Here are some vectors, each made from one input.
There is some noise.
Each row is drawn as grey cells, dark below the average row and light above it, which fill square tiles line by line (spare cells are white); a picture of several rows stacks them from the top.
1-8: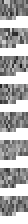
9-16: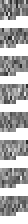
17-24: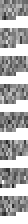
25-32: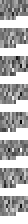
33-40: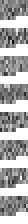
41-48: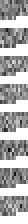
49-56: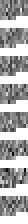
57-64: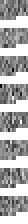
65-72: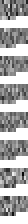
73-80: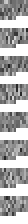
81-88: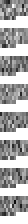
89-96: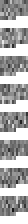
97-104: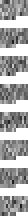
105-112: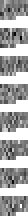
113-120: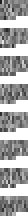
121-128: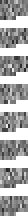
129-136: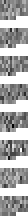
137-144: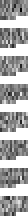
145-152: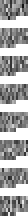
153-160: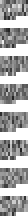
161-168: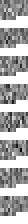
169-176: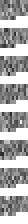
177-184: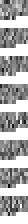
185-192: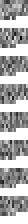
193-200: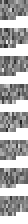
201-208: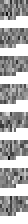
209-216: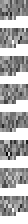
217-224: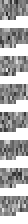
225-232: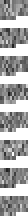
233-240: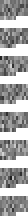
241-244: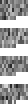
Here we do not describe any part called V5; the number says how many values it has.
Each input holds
either one of 9 labels, or a point on a 9-point line and a value of V5.
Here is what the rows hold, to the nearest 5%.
About 50% of them hold one of 9 labels. The rest hold a point on a 9-point line and a value of V5.
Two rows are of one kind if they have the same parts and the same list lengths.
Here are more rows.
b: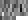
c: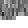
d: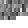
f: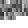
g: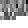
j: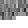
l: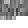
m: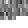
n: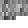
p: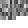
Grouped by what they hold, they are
b, g, n
c, d, f, j, l, m, p

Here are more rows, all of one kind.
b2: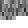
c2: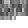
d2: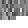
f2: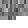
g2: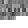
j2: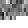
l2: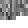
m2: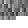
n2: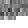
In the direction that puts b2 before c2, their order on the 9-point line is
b2, c2, m2, n2, g2, j2, d2, f2, l2.
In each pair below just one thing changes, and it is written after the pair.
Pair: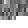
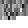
the value of V5
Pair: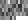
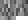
the place on the 9-point line
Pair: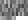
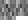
the value of V5
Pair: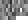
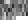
the place on the 9-point line
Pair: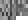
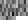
the place on the 9-point line
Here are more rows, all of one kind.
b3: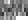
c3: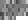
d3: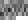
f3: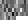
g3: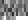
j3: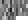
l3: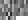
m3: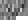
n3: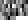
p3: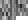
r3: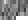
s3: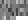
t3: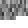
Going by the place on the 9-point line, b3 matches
g3 and s3.
